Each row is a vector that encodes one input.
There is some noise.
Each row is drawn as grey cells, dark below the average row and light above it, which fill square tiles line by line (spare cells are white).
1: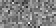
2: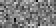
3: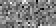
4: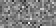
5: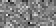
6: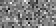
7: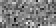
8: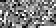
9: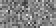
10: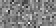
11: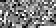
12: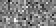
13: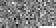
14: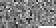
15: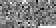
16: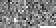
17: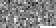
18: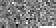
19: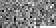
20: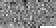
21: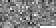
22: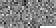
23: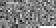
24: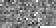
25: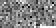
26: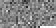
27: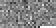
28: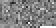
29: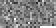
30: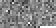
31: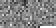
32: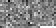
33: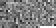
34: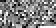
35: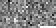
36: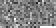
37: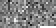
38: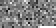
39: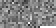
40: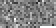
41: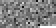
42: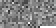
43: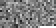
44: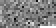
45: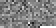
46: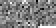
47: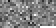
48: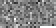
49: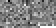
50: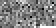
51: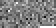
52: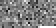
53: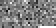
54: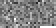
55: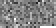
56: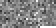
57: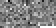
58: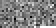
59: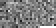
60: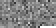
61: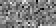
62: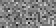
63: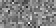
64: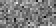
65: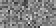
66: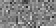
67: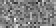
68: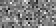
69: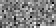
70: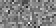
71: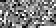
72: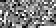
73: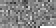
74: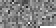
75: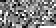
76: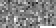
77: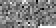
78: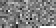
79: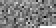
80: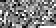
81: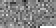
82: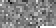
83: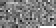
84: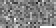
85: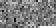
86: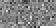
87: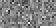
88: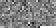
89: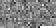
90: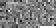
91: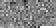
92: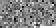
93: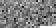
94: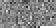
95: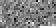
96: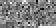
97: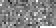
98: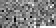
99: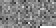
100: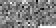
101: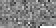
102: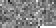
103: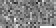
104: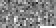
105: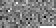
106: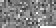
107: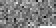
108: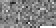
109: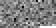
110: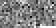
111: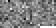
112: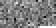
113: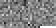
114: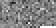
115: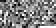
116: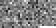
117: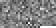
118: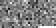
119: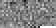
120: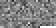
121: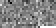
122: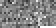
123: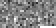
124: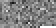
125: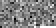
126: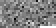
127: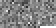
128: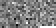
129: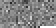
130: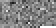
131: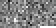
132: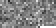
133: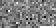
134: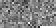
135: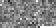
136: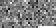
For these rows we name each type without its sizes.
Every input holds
a list of points on a line.
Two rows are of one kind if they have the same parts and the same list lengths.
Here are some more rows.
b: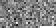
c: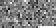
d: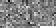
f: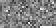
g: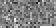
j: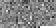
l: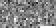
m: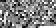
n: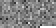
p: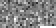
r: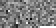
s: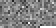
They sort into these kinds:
b, f, r, s
c, g, l, p
d, j, n
m

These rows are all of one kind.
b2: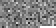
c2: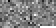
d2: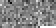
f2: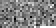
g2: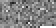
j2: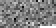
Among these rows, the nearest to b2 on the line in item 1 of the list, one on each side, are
c2 and j2.
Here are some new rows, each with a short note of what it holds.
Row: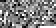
the empty list
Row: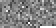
a list of three items
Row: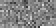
a list of two items
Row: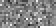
a list of three items
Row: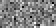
a list of two items
